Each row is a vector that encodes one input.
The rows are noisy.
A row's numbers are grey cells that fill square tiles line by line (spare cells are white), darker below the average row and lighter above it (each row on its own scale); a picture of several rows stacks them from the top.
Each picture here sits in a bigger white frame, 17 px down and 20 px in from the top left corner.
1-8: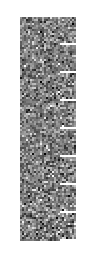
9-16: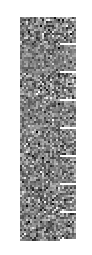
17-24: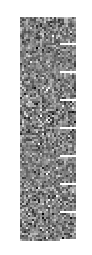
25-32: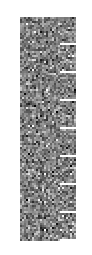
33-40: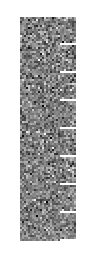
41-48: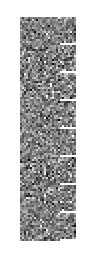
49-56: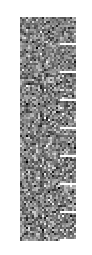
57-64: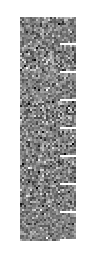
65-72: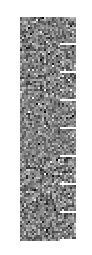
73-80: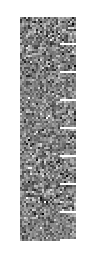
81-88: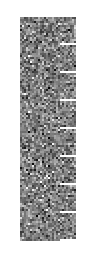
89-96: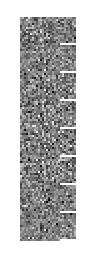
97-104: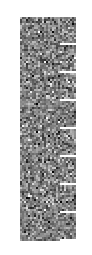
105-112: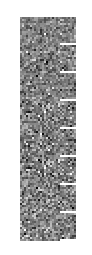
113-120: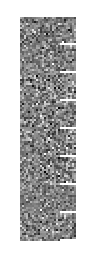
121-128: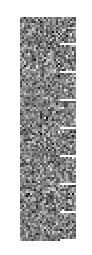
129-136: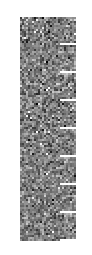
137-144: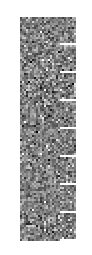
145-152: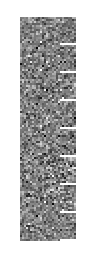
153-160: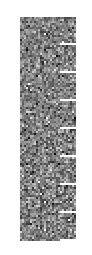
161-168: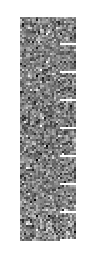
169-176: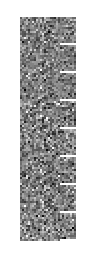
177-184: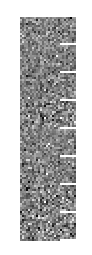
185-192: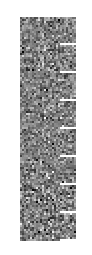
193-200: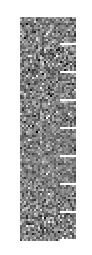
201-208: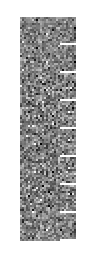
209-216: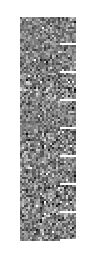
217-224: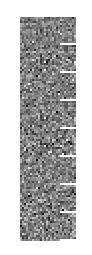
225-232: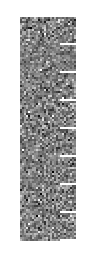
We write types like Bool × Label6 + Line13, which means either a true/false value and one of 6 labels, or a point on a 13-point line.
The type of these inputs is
Circle6 × (Circle6 + Unit) × Line14.
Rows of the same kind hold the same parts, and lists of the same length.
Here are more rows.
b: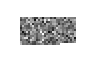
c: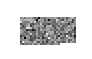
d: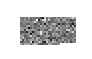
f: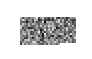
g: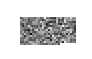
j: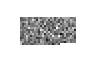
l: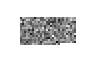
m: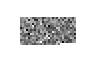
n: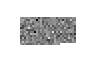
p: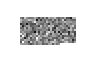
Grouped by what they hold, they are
b, c, d, g, j, l, m, n, p
f

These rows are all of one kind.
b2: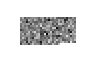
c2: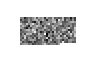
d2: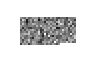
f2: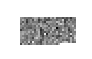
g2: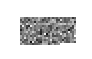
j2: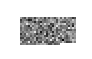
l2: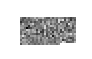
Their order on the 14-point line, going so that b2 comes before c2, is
b2, l2, f2, g2, j2, d2, c2.
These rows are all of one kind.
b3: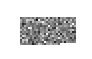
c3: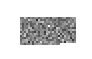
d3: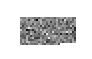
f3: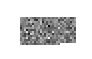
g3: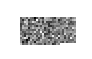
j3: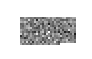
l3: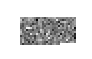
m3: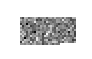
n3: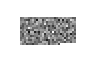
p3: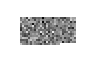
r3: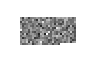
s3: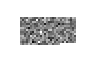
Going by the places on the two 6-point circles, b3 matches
c3, m3 and r3.
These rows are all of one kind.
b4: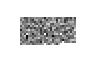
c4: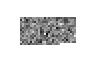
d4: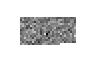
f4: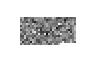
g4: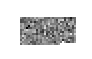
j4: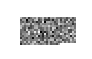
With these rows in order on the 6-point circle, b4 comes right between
f4 and g4.
